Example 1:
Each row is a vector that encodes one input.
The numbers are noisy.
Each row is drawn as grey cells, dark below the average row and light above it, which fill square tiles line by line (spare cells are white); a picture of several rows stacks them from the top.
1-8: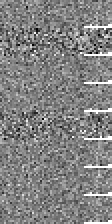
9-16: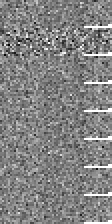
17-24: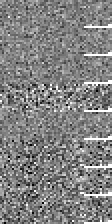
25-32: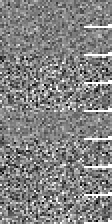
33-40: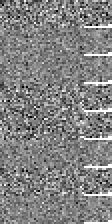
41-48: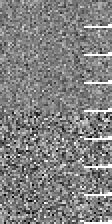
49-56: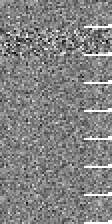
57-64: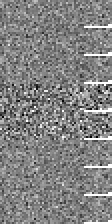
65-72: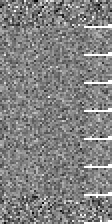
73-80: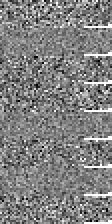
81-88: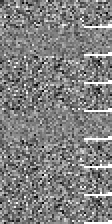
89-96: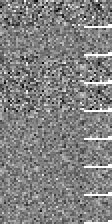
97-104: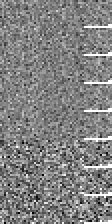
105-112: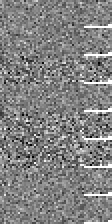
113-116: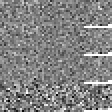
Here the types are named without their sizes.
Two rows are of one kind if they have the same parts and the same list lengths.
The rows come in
3 kinds.
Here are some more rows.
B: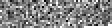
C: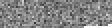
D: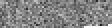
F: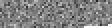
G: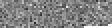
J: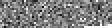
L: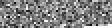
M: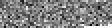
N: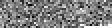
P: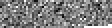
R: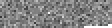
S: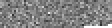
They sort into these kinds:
B
C, D, F, G, R, S
J, L, M, N, P

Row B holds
a fixed value.
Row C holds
two labels.
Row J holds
a node of a tree.
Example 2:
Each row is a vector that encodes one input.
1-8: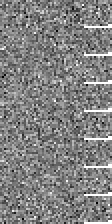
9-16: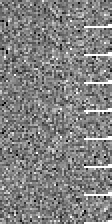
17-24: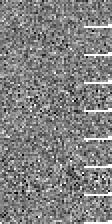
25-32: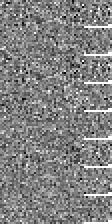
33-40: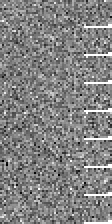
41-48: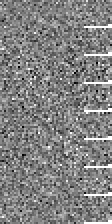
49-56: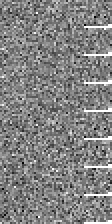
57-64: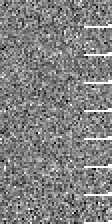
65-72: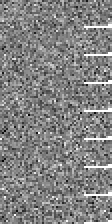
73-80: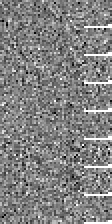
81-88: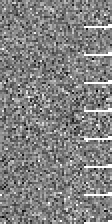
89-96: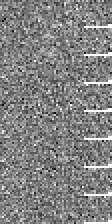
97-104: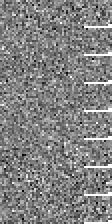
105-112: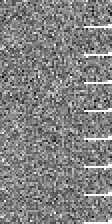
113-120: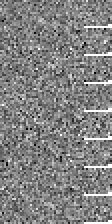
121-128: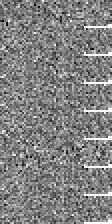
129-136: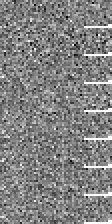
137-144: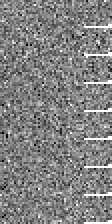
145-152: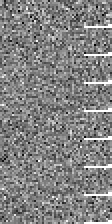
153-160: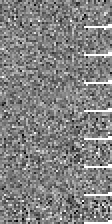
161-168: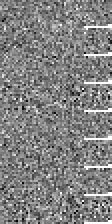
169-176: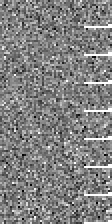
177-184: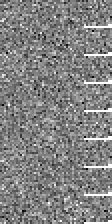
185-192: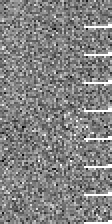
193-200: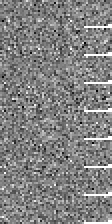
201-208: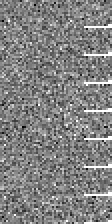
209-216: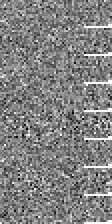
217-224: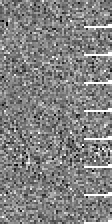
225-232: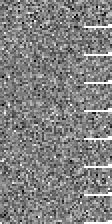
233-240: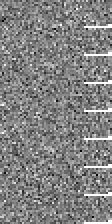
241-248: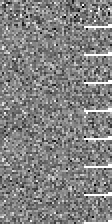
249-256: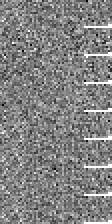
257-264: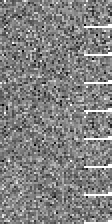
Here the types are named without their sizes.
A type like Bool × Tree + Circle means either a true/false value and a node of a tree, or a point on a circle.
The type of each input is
Label + Line + Tree.
